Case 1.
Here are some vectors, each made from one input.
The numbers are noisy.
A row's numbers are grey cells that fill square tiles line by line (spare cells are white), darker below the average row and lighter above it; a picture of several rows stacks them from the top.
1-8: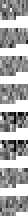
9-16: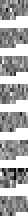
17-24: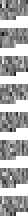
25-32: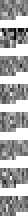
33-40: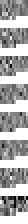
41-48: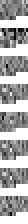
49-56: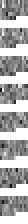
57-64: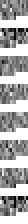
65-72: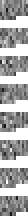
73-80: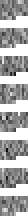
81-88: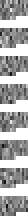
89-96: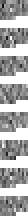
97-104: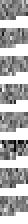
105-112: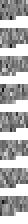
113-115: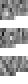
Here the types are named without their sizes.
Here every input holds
a list of points on a circle.
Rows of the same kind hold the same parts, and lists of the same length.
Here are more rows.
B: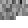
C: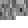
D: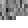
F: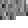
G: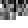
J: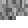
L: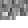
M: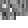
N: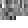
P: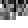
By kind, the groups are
B, D, F, J, N
C, L
G, P
M

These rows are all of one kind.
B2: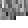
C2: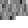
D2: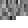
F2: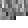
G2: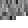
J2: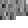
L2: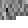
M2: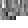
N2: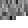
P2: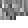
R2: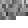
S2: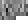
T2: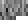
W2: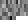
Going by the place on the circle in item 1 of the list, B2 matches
F2, M2 and P2.
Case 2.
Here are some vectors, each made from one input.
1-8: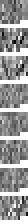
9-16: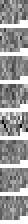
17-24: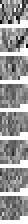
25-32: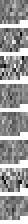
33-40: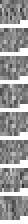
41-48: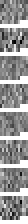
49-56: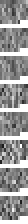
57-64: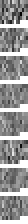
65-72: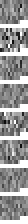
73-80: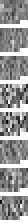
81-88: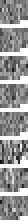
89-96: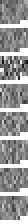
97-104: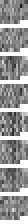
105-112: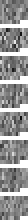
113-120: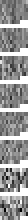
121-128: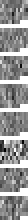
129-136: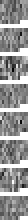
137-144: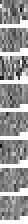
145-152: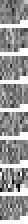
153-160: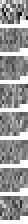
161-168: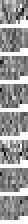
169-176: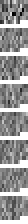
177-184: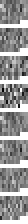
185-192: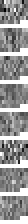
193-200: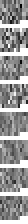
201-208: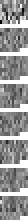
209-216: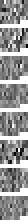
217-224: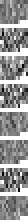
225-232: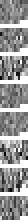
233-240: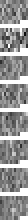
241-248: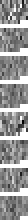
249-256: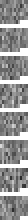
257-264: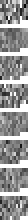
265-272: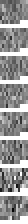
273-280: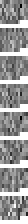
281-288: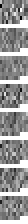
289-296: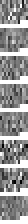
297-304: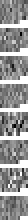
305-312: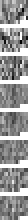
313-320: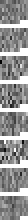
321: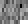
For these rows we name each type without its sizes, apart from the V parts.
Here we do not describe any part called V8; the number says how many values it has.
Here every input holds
either a point on a circle and a true/false value, or a value of V8.
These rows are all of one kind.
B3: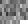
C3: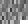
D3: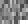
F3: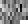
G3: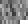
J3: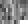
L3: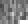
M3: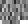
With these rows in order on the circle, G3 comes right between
D3 and L3.
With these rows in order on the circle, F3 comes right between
J3 and M3.
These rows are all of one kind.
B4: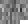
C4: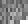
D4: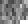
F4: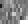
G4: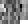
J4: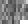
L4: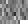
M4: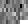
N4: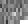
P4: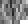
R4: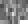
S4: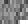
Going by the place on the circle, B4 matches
C4, G4, M4 and N4.
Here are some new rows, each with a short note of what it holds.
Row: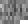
a point on a circle and a true/false value
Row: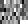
a value of V8
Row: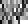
a value of V8
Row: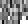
a value of V8
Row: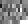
a point on a circle and a true/false value
